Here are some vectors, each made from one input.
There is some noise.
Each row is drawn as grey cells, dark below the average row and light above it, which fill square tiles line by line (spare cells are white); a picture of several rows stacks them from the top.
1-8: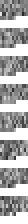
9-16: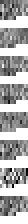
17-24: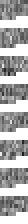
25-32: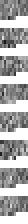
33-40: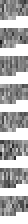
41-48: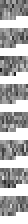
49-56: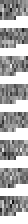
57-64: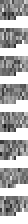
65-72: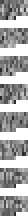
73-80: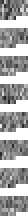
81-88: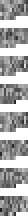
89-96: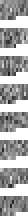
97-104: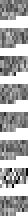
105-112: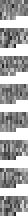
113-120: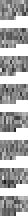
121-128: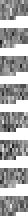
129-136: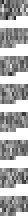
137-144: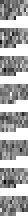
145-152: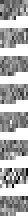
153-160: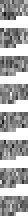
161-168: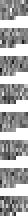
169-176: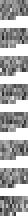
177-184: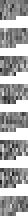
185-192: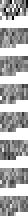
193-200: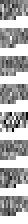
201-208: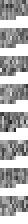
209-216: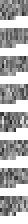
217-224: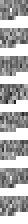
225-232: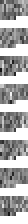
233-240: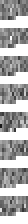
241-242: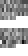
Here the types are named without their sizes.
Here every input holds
a list of items, each either a point on a circle, or a point on a line.
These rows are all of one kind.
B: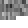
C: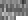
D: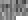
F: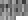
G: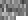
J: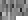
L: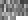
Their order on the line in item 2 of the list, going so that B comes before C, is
F, D, J, B, C, G, L.
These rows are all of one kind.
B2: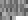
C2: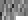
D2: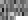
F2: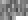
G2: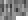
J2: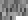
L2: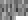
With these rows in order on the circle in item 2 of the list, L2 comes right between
B2 and C2.
